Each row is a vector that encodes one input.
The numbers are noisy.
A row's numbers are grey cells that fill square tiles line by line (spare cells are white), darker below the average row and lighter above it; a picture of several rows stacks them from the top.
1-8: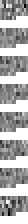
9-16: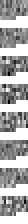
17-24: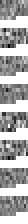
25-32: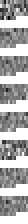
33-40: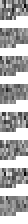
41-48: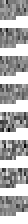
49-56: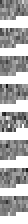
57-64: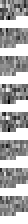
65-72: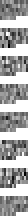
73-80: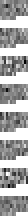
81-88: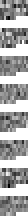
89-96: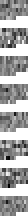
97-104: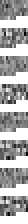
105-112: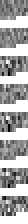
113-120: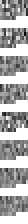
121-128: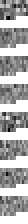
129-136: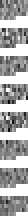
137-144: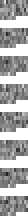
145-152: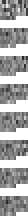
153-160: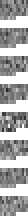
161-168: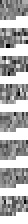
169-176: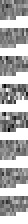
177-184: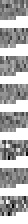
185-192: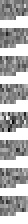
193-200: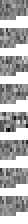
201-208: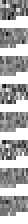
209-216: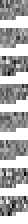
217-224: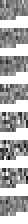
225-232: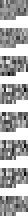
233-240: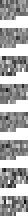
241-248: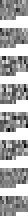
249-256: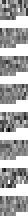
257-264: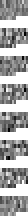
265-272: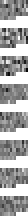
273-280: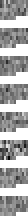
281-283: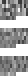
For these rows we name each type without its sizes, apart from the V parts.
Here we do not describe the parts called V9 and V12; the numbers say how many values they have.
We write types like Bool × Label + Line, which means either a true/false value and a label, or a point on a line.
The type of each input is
Bool × (Line + V12) + V9.
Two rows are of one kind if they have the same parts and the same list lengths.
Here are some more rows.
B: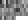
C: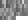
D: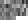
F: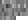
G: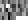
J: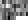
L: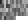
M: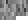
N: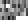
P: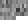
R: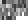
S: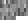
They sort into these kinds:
B, C, F, L
D, M, P, S
G, J, N, R

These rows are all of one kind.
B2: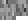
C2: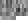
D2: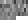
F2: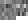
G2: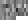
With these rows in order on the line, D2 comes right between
B2 and F2.
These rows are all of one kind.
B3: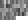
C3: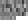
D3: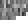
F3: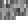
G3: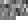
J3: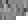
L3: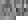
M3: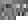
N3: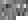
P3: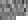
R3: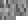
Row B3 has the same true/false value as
D3, F3, J3 and R3.
